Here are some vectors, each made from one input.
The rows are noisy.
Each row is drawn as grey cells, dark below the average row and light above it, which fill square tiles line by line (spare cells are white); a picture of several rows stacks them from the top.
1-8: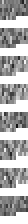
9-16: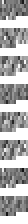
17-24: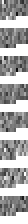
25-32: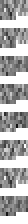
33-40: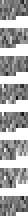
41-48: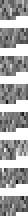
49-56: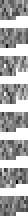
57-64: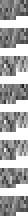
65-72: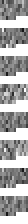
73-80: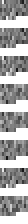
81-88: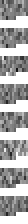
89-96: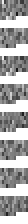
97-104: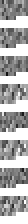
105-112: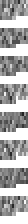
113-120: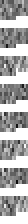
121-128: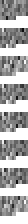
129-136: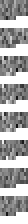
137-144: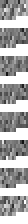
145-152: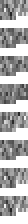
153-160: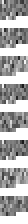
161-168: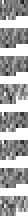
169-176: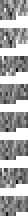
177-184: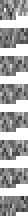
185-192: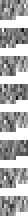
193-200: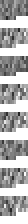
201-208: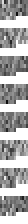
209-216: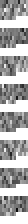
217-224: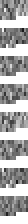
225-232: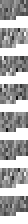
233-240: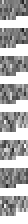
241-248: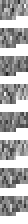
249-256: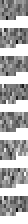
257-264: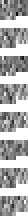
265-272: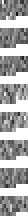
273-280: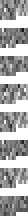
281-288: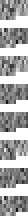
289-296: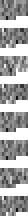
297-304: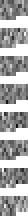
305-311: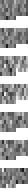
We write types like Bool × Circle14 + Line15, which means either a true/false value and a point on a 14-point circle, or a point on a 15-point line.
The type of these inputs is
Line8 + Line10.
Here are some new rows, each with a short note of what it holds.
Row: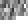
a point on an 8-point line
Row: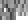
a point on an 8-point line
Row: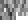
a point on an 8-point line
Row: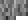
a point on a 10-point line
